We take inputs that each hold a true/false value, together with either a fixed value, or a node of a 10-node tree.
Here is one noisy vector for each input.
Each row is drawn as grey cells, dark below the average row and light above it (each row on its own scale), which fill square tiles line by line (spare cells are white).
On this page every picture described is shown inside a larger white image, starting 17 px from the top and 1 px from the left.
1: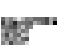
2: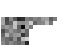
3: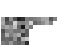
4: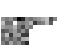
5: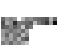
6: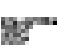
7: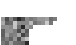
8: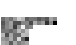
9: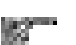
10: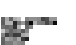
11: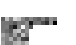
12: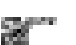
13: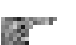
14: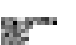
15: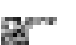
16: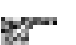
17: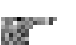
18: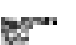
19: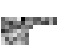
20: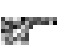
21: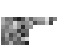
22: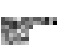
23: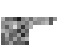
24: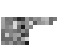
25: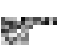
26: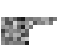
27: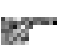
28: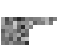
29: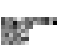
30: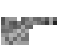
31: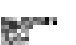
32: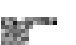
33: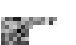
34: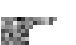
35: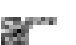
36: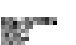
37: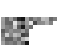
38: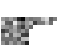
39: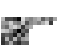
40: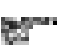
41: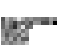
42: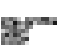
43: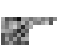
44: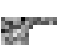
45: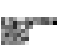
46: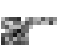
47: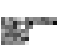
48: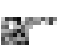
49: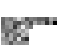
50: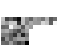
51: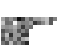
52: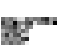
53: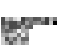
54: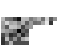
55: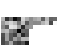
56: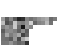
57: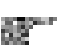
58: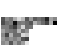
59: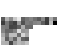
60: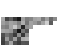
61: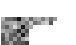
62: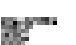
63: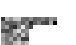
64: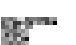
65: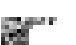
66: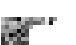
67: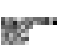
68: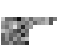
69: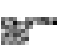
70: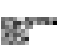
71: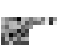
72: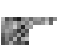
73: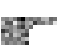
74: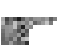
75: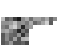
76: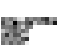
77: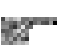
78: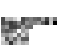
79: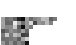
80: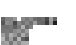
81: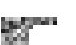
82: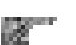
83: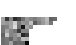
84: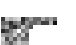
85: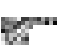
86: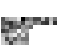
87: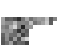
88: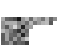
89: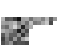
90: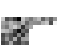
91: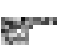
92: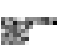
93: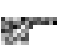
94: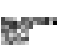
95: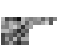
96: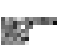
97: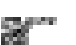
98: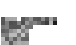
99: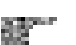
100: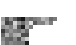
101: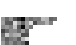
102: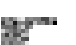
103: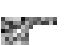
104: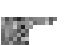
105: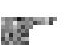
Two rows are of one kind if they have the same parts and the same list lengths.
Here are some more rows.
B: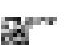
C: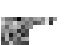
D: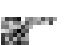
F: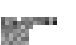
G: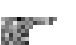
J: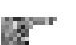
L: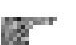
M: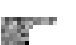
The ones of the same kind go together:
B, M
C, D, F, G, J, L

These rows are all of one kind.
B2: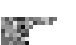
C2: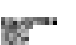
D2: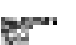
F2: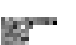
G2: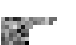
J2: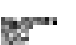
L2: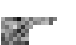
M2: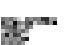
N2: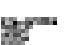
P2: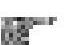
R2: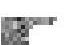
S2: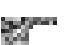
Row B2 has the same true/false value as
G2, L2, P2 and R2.
